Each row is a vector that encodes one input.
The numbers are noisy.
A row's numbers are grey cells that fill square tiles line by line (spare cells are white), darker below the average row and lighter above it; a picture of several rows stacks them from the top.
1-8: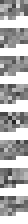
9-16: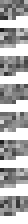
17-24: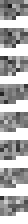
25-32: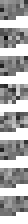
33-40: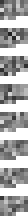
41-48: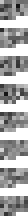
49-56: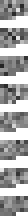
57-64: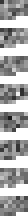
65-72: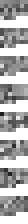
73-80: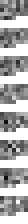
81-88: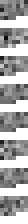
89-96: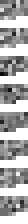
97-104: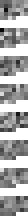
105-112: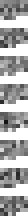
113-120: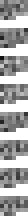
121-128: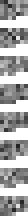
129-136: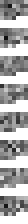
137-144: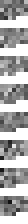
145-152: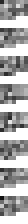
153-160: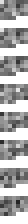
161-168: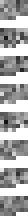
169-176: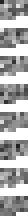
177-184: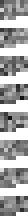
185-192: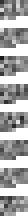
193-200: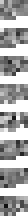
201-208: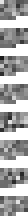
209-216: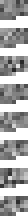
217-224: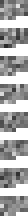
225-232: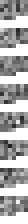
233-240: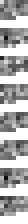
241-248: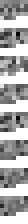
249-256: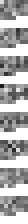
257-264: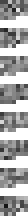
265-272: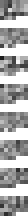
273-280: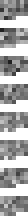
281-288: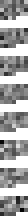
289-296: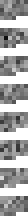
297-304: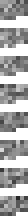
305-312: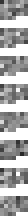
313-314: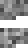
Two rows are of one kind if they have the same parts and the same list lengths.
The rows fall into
2 kinds.
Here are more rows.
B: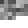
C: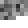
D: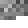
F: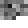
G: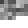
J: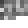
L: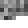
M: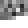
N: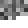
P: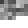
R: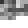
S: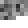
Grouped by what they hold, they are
B, C, D, G, J, L, P, R, S
F, M, N

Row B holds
four true/false values.
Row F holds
one of 8 labels.
